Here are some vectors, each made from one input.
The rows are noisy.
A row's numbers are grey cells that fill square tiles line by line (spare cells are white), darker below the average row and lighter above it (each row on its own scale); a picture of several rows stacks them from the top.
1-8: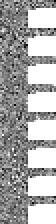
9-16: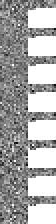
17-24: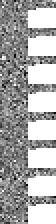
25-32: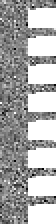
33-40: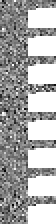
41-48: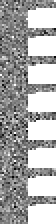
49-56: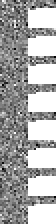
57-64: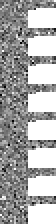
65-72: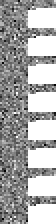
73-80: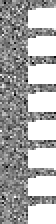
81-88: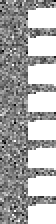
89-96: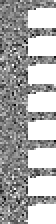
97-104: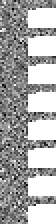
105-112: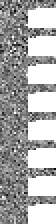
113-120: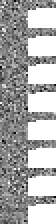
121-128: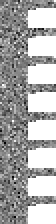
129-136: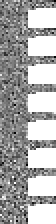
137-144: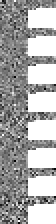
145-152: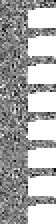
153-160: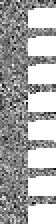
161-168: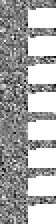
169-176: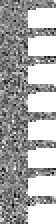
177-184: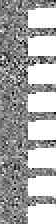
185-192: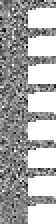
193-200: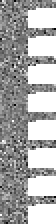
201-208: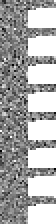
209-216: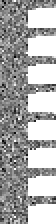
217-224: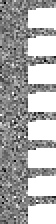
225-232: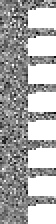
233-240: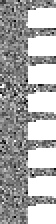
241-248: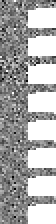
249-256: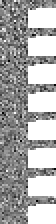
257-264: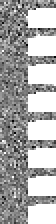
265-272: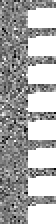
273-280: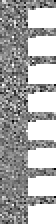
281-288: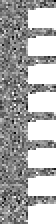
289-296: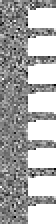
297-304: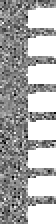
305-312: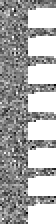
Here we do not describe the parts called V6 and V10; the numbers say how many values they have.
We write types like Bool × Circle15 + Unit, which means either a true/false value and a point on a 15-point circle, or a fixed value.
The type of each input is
Bool × V10 + List2(Line5) × V6.
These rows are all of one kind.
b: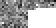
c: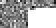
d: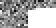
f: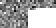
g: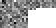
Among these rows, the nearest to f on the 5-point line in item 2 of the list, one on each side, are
b and d.
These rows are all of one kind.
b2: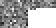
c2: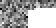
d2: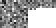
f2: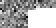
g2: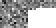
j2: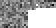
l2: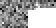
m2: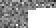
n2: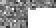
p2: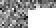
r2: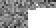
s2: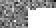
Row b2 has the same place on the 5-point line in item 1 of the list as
g2 and s2.
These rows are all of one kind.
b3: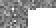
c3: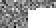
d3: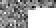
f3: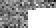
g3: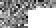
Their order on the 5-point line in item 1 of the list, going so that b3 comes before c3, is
d3, f3, g3, b3, c3.
